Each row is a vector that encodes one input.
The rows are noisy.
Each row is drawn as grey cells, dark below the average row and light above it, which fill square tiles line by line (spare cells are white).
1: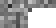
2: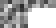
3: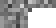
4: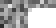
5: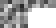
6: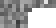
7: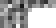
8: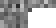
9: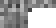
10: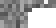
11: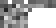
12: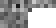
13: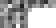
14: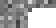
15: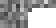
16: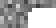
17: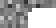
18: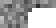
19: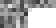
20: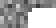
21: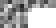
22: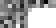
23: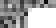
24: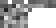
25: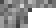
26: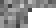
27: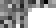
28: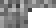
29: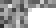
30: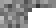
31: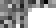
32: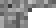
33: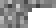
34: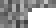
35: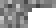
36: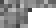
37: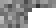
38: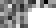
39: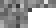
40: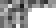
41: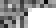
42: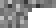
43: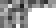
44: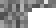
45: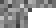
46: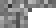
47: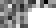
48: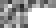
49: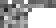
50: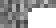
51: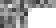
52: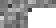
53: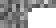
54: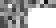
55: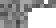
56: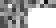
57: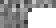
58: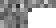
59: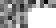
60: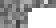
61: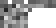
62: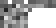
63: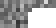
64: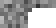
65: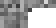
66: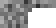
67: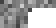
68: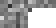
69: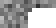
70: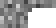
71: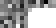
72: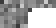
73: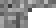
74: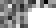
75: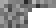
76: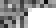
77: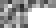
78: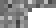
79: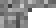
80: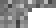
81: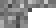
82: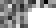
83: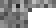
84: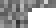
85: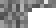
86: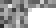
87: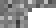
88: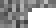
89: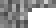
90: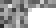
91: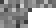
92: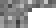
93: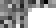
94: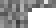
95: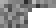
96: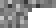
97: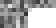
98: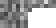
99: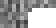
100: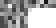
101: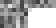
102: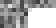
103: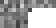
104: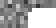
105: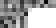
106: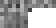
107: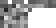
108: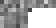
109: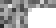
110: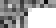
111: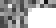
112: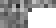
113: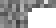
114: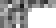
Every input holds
either three true/false values, or a list of up to three points on a 5-point line.
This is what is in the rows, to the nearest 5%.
About 35% of them hold three true/false values. The rest are lists of up to three points on a 5-point line: about 5% of all rows are empty, 15% hold one, 20% two and 25% three.
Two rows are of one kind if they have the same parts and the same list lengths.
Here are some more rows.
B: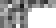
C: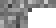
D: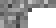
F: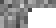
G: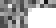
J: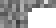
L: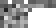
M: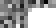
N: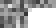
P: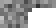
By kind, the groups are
B, G, M, N
C, D, F
J
L
P

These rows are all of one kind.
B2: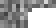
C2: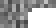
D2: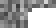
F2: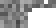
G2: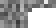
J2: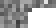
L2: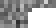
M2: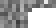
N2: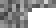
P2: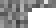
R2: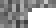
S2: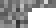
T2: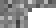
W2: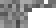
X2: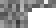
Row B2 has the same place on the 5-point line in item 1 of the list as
C2, D2, N2 and R2.
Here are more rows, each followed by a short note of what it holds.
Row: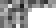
three true/false values
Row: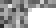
three true/false values
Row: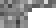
a list of two items
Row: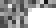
three true/false values
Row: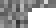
a list of two items
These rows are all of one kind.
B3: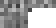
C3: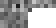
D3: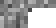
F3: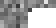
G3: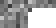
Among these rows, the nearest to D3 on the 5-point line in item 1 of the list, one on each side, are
F3 and G3.
